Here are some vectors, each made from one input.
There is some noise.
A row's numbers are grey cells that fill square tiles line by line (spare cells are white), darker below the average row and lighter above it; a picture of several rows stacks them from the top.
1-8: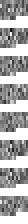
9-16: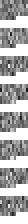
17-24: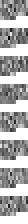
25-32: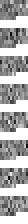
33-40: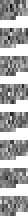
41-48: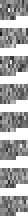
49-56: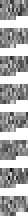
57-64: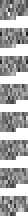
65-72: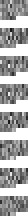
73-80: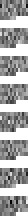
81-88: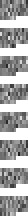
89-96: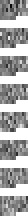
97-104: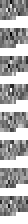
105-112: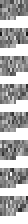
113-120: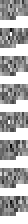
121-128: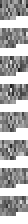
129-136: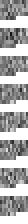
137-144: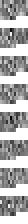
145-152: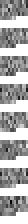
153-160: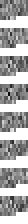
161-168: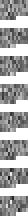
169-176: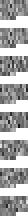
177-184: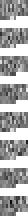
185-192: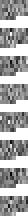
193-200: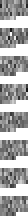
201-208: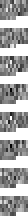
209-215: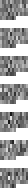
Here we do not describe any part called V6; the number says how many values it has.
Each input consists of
either one of 8 labels, a point on a 7-point line and a value of V6, or a point on an 8-point line.
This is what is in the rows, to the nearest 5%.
About 45% of them hold one of 8 labels, a point on a 7-point line and a value of V6. The rest hold a point on an 8-point line.
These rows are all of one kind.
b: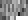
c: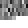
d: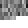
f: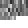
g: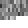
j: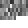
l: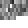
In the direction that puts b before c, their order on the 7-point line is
b, g, l, j, f, c, d.
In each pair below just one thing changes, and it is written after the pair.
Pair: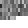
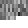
the value of V6
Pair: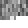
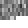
the value of V6
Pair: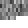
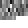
the place on the 7-point line
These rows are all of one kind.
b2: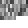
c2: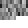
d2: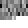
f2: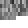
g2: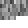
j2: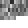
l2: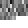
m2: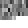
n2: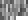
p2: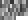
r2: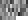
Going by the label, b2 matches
g2, n2 and p2.
